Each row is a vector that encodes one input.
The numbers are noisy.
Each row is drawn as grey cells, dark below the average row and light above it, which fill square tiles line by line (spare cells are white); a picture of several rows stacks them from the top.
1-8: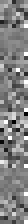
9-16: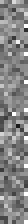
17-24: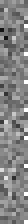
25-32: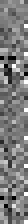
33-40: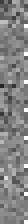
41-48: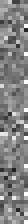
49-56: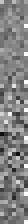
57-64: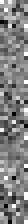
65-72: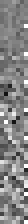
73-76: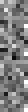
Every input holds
either a fixed value, or a point on a 4-point line and a point on a 5-point line, or three true/false values.
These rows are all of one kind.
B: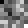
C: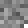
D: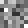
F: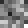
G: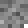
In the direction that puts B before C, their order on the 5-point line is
B, F, D, G, C.
